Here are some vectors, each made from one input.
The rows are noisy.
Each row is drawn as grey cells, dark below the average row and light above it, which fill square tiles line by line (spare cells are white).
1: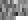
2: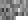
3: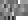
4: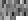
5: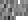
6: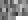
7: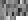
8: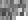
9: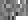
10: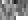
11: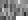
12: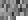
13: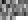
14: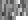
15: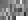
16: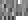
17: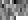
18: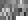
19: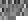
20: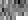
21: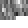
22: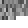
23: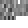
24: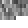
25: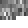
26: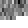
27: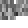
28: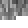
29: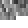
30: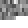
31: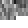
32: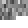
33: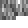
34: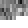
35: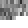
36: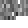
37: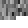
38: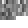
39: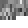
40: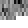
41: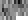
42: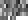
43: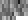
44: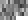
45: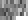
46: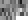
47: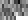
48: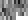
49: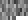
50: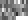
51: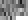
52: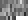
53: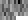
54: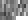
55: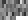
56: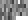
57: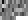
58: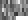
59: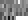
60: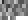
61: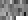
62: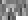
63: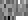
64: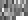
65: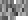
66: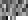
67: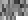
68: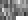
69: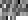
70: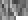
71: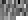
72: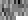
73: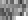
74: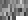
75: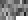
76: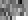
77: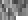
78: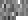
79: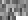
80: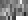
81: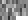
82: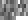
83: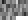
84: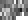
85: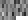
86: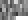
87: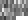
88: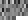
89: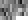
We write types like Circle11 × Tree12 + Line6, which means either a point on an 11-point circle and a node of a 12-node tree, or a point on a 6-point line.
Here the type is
Circle8 × Line5.
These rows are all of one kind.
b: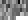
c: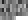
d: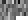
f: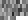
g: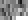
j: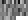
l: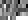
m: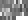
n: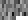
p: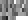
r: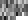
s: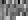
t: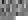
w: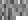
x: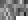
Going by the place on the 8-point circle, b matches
d, j, l and s.
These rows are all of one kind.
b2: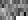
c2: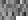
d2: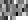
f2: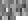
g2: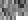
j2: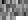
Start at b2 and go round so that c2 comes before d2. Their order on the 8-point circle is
b2, c2, g2, j2, d2, f2.
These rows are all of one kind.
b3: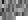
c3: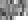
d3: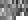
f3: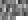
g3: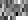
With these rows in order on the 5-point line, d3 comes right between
f3 and g3.
